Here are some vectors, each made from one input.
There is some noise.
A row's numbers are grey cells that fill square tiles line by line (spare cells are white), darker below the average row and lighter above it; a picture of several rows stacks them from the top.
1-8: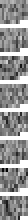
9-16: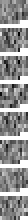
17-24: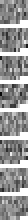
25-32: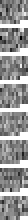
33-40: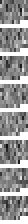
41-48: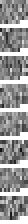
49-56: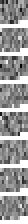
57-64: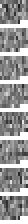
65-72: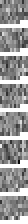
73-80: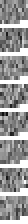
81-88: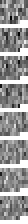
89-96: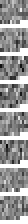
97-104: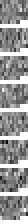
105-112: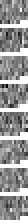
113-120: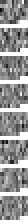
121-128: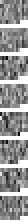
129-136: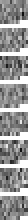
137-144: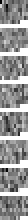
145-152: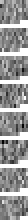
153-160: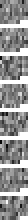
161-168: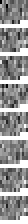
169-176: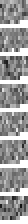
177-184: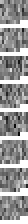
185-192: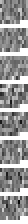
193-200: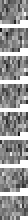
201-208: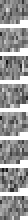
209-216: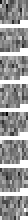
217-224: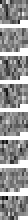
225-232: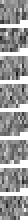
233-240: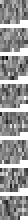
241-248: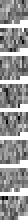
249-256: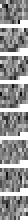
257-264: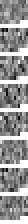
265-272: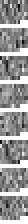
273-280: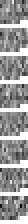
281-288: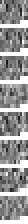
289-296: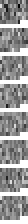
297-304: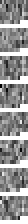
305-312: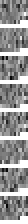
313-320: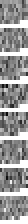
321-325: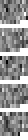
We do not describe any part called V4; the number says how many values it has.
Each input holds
either a point on an 11-point circle, or a node of a 13-node tree, or a value of V4.
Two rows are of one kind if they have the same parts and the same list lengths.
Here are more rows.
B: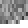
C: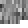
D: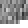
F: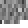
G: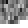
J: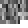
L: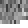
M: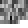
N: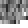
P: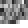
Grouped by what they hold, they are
B, C, D, F
G, M, P
J, L, N

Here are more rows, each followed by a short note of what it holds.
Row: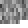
a node of a 13-node tree
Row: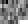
a value of V4
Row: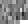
a node of a 13-node tree
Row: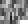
a value of V4
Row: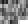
a value of V4
